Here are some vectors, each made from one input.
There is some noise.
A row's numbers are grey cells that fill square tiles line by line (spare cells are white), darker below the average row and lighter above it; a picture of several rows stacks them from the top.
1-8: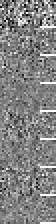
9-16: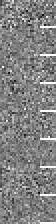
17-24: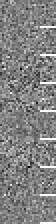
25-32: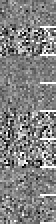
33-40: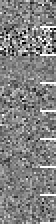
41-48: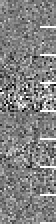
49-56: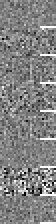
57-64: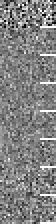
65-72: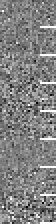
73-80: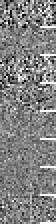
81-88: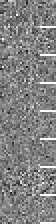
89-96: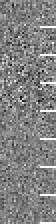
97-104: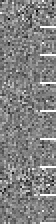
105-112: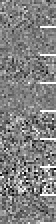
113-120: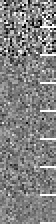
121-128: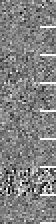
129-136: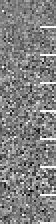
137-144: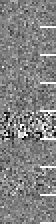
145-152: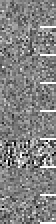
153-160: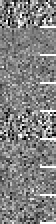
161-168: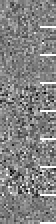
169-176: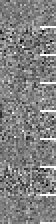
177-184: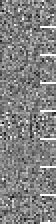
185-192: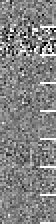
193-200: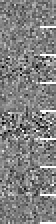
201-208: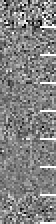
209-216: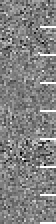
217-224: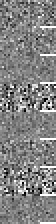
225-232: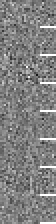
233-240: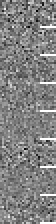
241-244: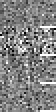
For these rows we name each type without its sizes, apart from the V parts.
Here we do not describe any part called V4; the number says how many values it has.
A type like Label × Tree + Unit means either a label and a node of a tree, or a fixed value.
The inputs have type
(Bool × Bool × Bool × Bool × Line + Tree) × Tree + V4.
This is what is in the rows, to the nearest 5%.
About 90% of them hold a node of a tree, together with either a point on a line and four true/false values, or a node of a tree. The rest hold a value of V4.
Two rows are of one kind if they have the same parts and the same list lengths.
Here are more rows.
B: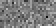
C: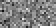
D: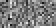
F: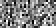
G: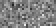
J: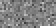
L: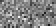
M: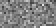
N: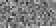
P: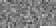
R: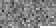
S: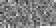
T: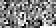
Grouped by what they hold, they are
B, D, G, J, M, N, P, R, S
C, L
F, T

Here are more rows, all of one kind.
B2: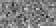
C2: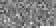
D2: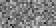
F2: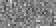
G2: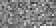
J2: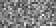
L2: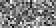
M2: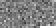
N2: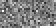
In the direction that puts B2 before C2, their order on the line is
M2, D2, L2, G2, N2, B2, F2, J2, C2.
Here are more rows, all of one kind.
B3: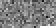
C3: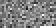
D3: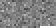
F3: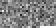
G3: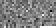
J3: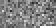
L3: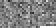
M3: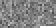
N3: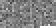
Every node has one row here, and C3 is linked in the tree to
J3.
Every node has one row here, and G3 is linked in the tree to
L3.
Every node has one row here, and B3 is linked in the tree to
M3.
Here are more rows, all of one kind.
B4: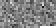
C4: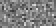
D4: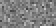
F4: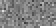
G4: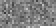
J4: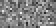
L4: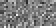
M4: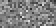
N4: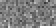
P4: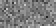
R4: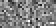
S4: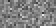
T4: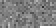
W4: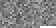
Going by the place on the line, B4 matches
D4, J4, L4 and S4.
